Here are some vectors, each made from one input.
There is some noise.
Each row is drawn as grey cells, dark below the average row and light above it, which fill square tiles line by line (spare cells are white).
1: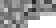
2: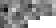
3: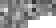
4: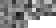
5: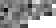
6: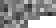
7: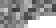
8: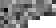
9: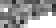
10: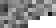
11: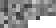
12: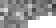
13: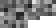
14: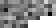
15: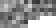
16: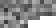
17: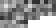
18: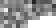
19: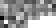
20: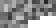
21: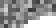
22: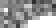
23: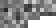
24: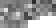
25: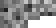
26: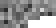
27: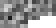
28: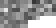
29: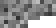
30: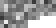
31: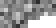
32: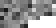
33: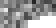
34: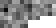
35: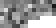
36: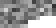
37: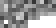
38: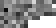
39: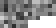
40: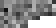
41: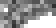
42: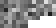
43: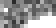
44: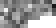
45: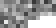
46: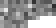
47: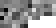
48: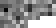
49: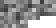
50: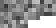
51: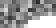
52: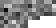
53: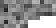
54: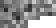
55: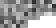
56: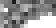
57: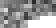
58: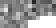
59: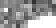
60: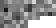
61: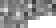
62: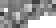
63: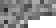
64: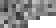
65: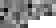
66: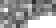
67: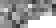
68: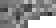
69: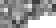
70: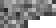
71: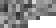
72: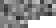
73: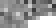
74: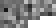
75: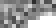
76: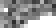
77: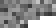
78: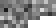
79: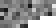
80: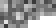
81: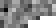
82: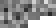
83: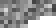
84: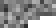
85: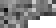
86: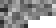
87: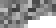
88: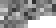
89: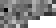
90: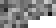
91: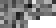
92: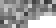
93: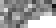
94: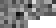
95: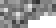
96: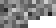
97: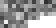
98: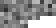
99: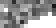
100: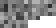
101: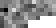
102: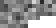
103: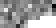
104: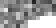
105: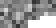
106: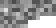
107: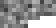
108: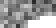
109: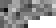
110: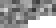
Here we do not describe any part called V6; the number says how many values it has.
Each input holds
a point on a 4-point line and a true/false value, together with either a point on a 5-point line, or a value of V6.
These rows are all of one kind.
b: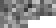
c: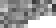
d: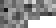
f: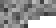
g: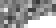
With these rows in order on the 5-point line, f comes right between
b and c.
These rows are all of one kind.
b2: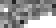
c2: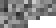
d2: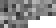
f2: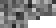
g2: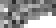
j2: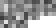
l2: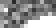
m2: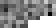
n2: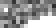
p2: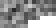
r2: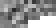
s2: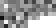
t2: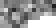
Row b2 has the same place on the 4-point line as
c2 and j2.
